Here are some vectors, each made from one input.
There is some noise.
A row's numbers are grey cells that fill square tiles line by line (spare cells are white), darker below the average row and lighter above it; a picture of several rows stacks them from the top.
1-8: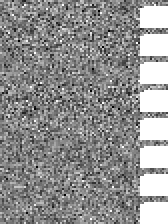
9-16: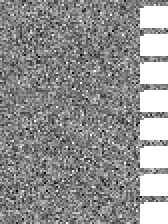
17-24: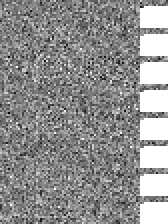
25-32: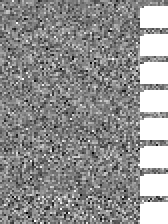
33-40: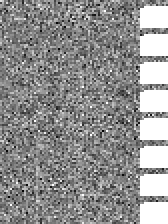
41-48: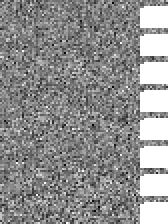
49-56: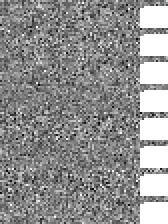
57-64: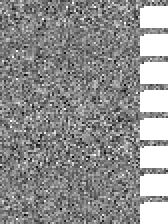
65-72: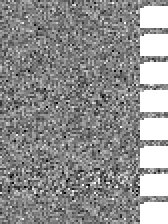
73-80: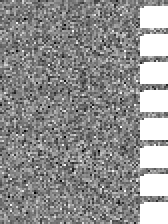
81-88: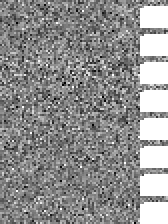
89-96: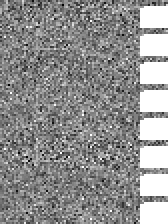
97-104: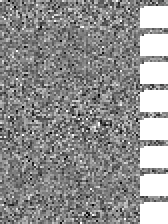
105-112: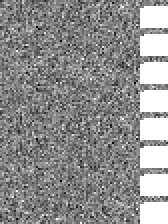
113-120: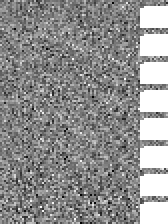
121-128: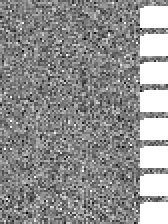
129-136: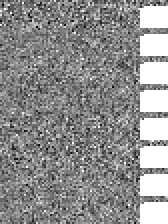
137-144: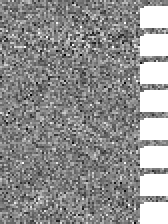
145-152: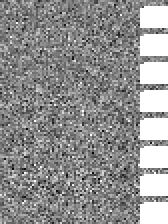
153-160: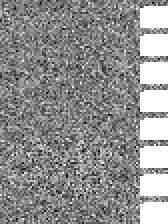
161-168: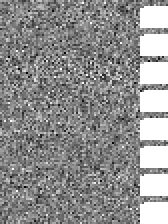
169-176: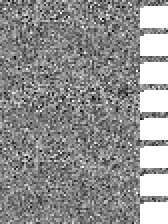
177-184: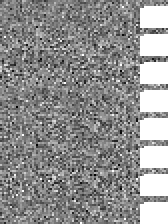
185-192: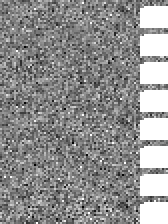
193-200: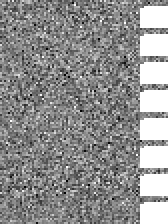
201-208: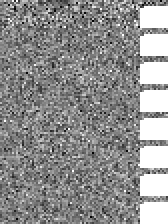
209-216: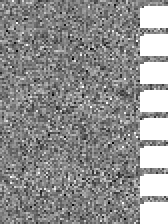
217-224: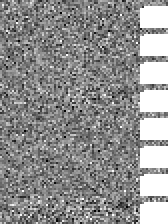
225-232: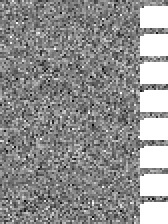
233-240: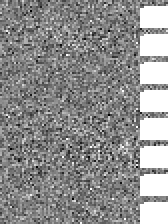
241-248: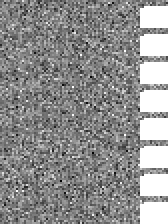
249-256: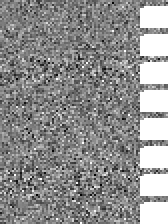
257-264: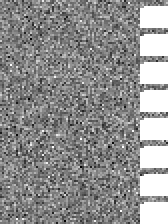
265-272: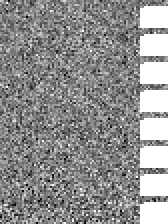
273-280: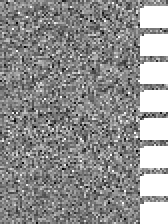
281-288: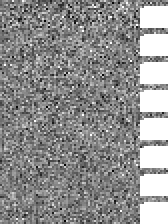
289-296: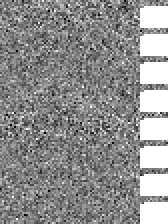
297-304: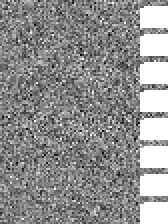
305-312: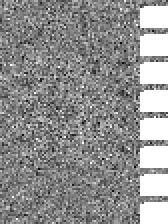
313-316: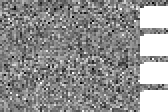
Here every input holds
either a point on a 10-point circle, or a point on a 13-point line.
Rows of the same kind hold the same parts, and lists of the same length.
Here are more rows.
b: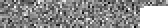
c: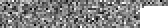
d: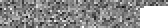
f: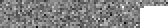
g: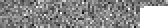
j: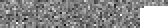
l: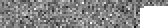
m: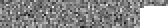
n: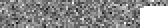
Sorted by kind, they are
b, d, g, l
c, f, j, m, n

